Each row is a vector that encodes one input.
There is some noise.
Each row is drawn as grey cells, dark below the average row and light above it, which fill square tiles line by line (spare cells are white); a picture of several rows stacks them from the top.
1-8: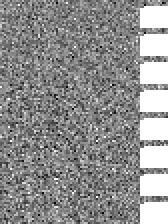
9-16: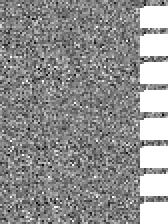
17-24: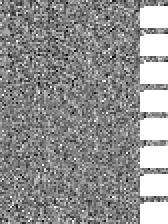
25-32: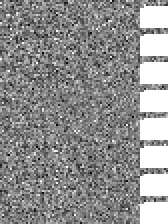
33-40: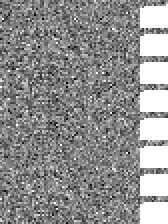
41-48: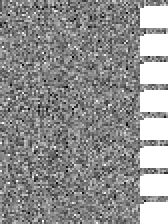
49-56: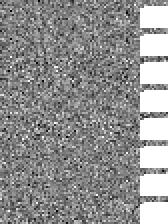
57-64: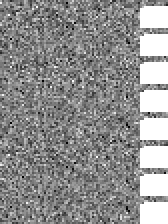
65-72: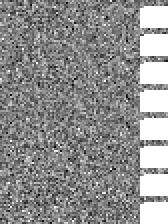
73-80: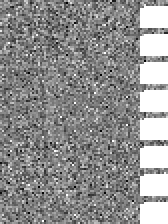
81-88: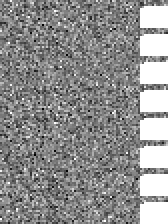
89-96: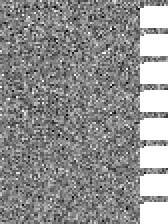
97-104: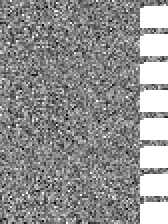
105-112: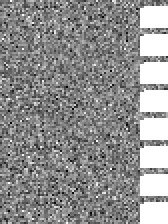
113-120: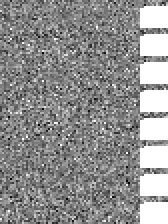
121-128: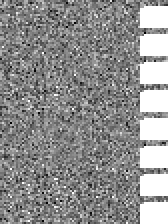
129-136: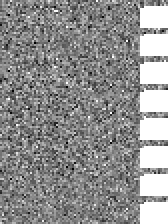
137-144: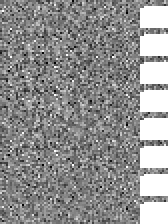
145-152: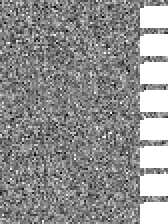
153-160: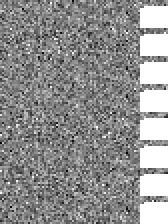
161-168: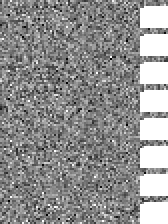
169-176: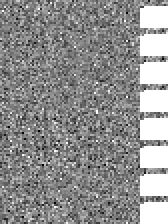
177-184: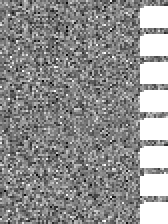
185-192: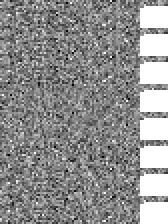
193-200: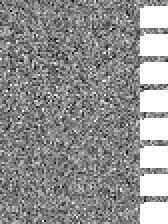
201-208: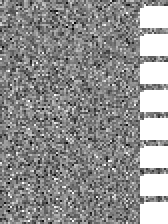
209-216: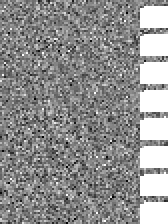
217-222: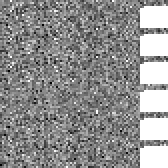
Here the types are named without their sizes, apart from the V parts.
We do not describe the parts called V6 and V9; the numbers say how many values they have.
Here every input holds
either a true/false value, a value of V6 and a value of V9, or a list of points on a line.
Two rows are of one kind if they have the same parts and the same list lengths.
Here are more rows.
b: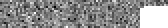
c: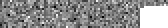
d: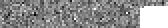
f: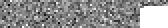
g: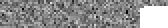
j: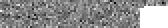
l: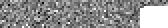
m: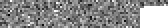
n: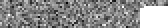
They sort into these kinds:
b, c, m, n
d, j
f, l
g

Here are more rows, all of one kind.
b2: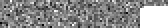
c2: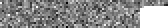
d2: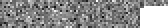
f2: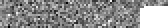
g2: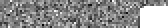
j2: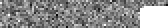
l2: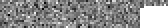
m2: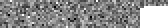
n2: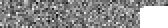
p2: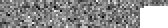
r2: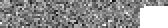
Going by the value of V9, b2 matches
c2, d2 and j2.
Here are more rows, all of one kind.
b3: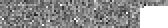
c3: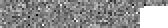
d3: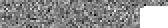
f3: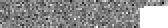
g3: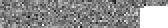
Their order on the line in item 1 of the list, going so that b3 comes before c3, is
b3, f3, c3, g3, d3.
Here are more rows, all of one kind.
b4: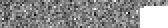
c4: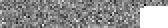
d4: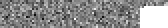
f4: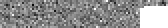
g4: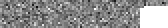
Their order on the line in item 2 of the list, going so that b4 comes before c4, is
b4, f4, d4, g4, c4.
